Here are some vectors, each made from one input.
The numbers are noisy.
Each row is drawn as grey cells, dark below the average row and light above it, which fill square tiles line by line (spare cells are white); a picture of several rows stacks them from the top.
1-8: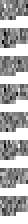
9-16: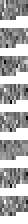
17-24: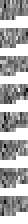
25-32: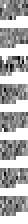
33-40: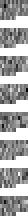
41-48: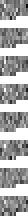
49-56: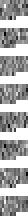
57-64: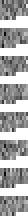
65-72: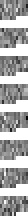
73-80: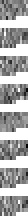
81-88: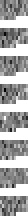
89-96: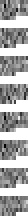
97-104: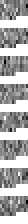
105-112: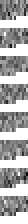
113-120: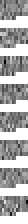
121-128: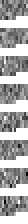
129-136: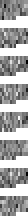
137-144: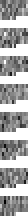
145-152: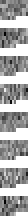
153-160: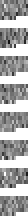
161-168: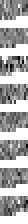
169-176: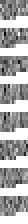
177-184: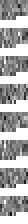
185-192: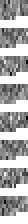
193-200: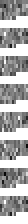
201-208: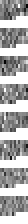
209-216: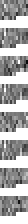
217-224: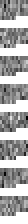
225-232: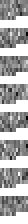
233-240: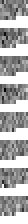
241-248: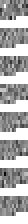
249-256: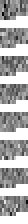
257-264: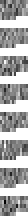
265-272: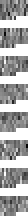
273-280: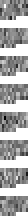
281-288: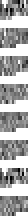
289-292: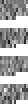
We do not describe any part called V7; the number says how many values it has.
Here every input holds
a list of up to two items, each a true/false value and a value of V7.
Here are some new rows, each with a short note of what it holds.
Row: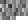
a list of two items
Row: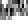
the empty list
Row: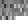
a list of two items
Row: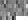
a list of two items
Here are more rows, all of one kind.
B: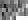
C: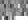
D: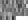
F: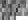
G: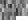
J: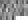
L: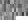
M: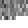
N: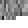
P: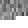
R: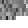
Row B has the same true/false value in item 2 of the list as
F and M.
